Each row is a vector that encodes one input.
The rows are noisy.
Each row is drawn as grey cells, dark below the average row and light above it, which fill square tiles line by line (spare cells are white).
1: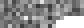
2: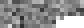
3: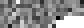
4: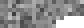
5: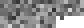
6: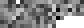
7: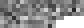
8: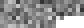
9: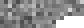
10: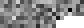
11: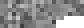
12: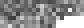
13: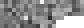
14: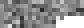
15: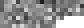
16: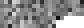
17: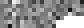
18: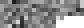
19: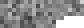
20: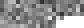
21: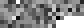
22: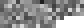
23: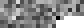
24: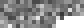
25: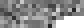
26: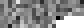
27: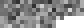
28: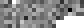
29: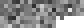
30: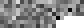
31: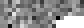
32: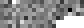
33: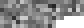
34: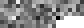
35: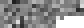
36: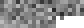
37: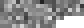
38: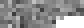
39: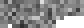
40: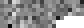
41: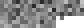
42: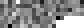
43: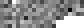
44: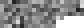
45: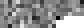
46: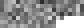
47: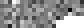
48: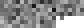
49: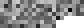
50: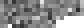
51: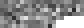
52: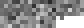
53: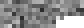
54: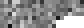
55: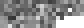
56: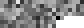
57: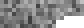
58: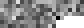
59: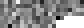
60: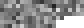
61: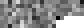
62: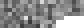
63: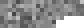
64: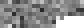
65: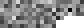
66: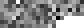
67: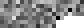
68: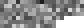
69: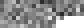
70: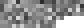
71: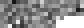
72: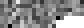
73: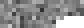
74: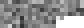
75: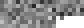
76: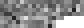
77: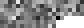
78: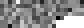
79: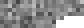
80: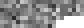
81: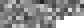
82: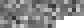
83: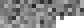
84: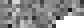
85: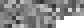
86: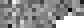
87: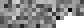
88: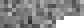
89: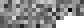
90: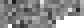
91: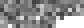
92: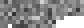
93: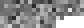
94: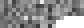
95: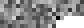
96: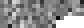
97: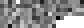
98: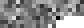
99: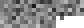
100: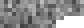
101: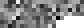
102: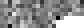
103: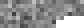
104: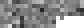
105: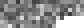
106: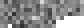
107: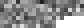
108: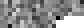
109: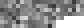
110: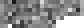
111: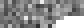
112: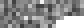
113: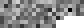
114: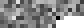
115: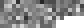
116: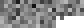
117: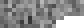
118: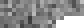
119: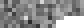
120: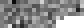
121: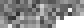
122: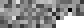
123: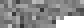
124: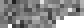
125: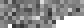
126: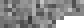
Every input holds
a true/false value, together with either a point on a 10-point line, or a point on an 11-point line.
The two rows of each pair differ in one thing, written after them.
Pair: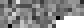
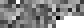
the true/false value
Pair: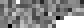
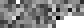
the true/false value
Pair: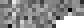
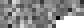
the place on the 10-point line
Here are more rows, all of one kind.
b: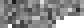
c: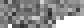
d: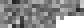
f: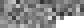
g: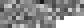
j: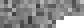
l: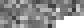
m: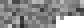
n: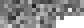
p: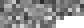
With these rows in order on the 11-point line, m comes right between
d and f.
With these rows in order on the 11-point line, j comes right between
g and l.
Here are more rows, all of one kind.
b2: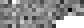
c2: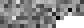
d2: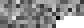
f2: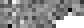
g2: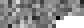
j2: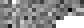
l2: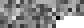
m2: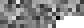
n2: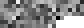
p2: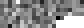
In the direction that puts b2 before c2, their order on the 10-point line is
b2, j2, f2, c2, d2, l2, g2, m2, n2, p2.
